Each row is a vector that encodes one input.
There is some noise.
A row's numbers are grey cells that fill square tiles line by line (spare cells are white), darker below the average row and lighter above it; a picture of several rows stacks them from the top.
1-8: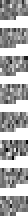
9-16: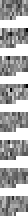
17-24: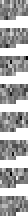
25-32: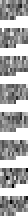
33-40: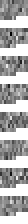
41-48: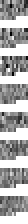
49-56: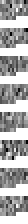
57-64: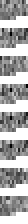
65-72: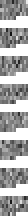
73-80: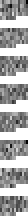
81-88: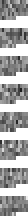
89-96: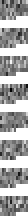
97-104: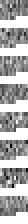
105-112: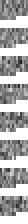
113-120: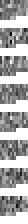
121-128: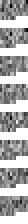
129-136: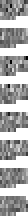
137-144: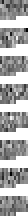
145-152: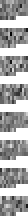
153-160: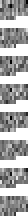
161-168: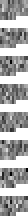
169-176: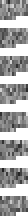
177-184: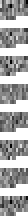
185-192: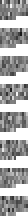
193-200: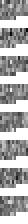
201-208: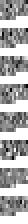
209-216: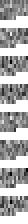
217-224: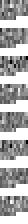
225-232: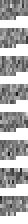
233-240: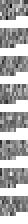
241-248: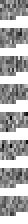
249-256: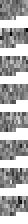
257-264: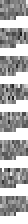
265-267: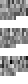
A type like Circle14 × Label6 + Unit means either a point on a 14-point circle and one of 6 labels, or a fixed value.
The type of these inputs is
List2(Bool × (Line4 + Line5)).
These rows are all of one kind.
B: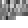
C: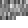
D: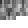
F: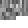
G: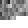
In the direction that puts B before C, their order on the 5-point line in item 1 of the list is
B, C, F, D, G.
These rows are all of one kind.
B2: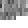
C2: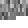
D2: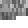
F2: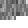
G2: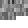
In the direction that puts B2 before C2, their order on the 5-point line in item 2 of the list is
B2, F2, G2, D2, C2.
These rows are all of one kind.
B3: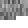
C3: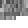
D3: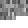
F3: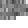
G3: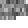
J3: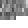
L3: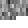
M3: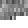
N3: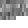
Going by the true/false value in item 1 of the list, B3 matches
D3, L3 and M3.
